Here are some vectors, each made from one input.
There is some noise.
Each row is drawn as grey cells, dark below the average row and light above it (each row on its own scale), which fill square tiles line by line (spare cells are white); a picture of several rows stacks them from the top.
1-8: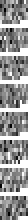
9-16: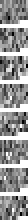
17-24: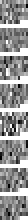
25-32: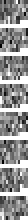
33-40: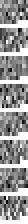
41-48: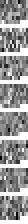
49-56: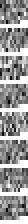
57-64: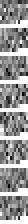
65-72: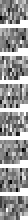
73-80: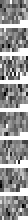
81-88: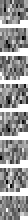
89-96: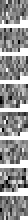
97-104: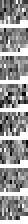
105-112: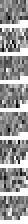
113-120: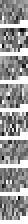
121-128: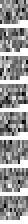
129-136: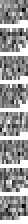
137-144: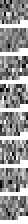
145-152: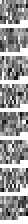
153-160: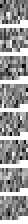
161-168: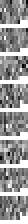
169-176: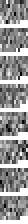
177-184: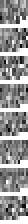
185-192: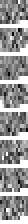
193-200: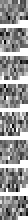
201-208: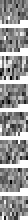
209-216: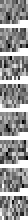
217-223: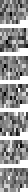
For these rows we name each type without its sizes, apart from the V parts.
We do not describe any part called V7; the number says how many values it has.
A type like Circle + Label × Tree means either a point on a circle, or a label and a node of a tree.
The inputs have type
Bool × Bool × Bool × Bool × List(V7) × Tree + Line.
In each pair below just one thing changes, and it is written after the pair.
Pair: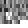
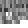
one of the four true/false values
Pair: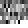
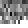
the node of the tree
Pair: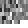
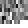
one of the four true/false values
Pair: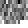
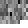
the value of V7 in item 1 of the list
